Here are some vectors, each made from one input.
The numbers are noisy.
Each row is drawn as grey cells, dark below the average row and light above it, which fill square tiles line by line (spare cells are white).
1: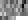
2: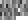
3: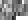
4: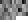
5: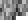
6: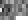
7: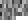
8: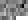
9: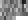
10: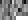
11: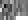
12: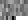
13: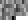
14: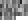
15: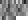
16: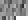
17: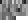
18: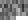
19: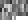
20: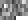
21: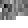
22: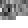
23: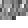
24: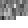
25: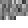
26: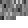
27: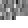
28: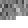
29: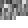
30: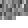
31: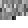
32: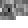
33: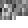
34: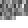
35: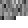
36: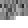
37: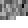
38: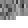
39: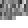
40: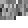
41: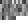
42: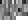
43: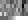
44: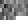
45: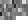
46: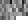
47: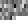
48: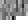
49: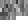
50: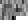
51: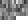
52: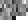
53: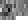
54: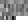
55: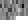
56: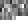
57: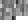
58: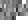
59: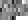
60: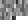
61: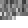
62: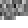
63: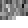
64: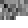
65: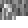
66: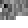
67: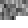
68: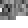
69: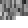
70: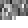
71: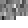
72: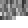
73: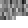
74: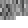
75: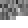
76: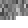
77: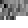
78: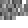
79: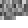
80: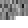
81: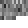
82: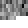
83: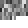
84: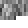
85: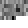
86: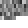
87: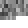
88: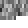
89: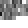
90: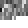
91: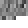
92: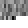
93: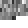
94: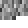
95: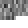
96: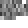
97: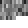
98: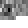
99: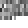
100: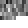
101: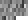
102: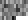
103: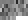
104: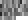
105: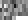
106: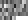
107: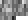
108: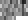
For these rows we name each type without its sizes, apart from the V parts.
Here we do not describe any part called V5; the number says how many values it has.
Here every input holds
a point on a line, together with either three true/false values, or a value of V5.
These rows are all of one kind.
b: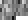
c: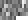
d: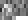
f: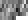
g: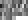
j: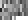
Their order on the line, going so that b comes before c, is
g, b, f, c, d, j.
